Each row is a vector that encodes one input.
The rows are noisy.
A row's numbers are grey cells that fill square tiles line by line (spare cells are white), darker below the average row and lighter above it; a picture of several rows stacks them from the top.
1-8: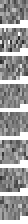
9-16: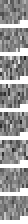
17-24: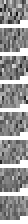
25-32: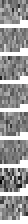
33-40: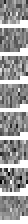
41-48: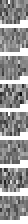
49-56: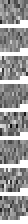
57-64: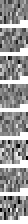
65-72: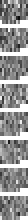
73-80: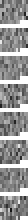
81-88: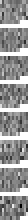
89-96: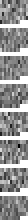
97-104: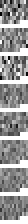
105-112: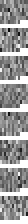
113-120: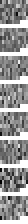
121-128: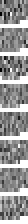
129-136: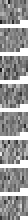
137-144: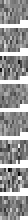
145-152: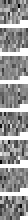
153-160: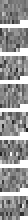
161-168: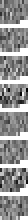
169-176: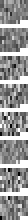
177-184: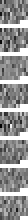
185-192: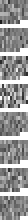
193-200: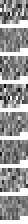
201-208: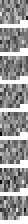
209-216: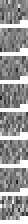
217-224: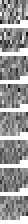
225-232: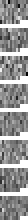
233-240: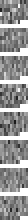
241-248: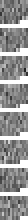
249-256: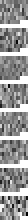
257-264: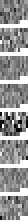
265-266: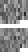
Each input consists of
a list of up to three points on an 8-point line.
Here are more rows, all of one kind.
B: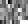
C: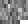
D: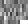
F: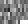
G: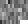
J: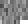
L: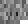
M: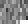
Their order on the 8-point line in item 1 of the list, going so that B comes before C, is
G, B, C, L, D, J, F, M.
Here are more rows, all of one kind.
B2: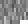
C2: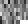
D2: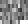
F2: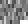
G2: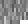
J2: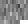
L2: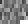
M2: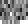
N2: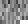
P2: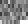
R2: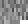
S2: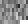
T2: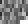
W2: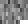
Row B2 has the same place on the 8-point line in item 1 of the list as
F2, G2, J2 and P2.
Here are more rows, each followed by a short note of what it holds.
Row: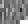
a list of two items
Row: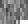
a list of three items
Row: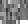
a list of three items
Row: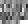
the empty list
